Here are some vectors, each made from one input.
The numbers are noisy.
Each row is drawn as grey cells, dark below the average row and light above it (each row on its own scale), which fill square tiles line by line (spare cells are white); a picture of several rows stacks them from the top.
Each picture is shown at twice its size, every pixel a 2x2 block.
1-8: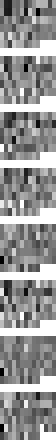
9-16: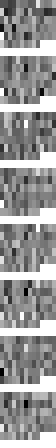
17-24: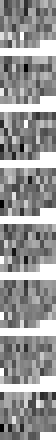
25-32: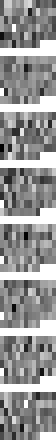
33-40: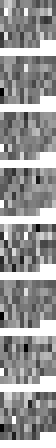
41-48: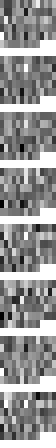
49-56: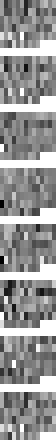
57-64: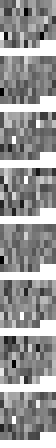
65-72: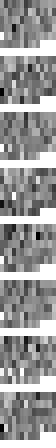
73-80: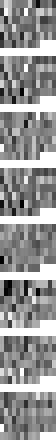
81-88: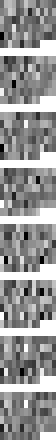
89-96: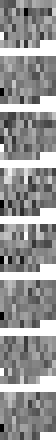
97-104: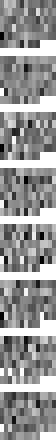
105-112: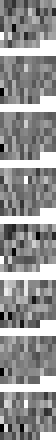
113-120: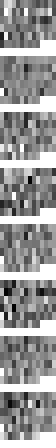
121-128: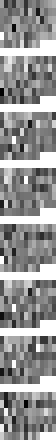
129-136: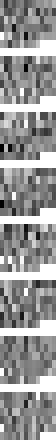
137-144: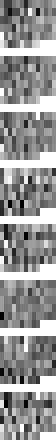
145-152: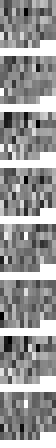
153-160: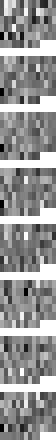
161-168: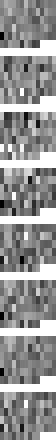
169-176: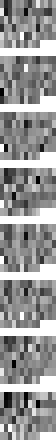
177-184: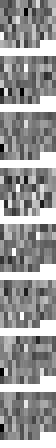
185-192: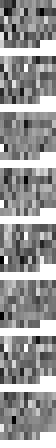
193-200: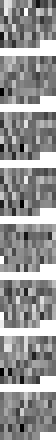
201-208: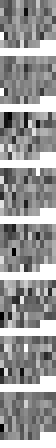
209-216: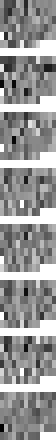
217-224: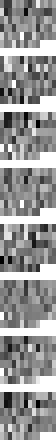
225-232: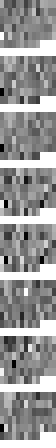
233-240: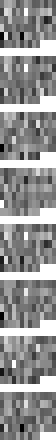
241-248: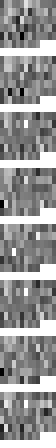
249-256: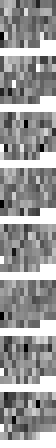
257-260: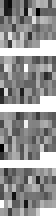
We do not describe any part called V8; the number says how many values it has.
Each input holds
a true/false value and a value of V8, together with either a point on a 14-point line, or a point on a 16-point line.
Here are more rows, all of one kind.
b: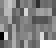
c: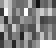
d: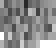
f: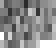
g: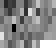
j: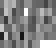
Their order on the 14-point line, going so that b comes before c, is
b, d, c, f, j, g.
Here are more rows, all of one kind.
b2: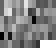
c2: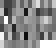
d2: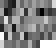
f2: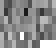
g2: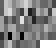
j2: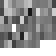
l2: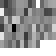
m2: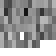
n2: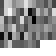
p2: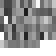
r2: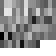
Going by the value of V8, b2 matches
g2 and n2.
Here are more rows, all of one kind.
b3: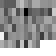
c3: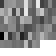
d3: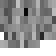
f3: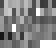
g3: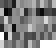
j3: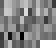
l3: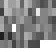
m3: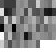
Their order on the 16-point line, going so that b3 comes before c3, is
j3, b3, g3, l3, d3, f3, c3, m3.
